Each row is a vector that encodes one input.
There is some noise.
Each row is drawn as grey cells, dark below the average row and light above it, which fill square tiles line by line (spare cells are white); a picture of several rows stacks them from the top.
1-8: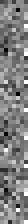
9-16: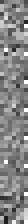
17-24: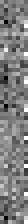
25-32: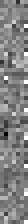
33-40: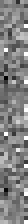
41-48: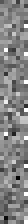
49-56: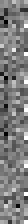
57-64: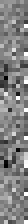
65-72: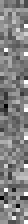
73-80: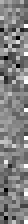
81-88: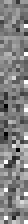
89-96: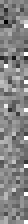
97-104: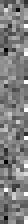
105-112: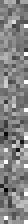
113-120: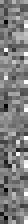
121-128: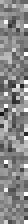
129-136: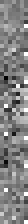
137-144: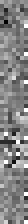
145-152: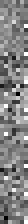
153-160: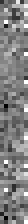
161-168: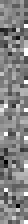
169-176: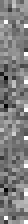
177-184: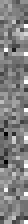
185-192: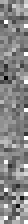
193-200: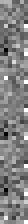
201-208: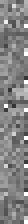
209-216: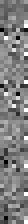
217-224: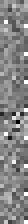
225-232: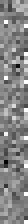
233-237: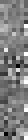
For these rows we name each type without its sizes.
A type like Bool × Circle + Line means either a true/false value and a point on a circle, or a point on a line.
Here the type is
(List(Line) + Tree) × Tree.
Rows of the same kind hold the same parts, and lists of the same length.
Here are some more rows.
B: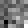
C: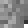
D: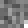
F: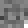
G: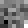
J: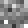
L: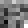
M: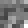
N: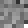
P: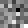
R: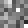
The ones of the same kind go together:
B, D, N
C, F, G, J
L, M
P
R

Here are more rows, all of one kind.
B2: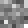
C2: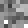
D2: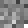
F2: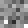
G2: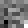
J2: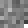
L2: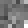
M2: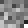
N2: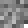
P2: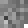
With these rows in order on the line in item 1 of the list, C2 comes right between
N2 and P2.
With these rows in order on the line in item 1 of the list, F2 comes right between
J2 and M2.
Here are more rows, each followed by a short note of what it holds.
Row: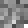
a node of a tree, together with a list of three items
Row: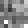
a node of a tree, together with a list of one item
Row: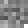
a node of a tree, together with a list of one item
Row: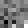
a node of a tree, together with a list of three items
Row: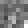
a node of a tree, together with a list of two items
